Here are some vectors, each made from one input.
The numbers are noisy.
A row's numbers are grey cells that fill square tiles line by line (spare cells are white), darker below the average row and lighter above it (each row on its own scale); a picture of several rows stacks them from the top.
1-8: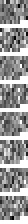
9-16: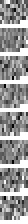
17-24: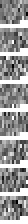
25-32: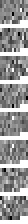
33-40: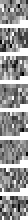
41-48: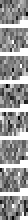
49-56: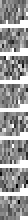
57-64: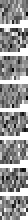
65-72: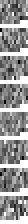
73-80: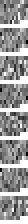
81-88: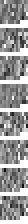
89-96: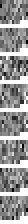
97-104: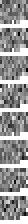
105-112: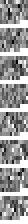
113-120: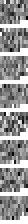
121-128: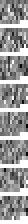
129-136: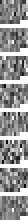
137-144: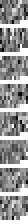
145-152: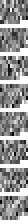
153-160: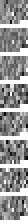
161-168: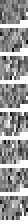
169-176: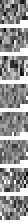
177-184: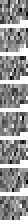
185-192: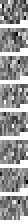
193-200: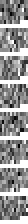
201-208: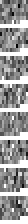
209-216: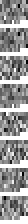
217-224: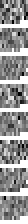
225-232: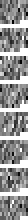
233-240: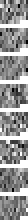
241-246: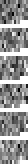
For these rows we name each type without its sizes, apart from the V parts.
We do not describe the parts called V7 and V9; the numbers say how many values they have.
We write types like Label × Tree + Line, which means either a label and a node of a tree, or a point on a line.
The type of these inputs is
(Bool × Bool × Bool × Bool × Bool × V9 + Label) × V7.
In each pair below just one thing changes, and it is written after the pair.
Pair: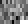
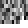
the label
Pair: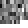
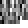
the value of V7
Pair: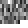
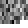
the value of V7
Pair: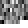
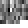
the label
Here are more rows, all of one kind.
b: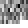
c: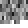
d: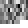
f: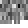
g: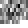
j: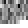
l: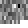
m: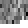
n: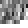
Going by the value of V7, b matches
d, g and j.
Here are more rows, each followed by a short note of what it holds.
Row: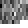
five true/false values, a value of V7 and a value of V9
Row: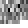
five true/false values, a value of V7 and a value of V9
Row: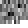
five true/false values, a value of V7 and a value of V9
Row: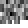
a label and a value of V7
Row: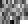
a label and a value of V7
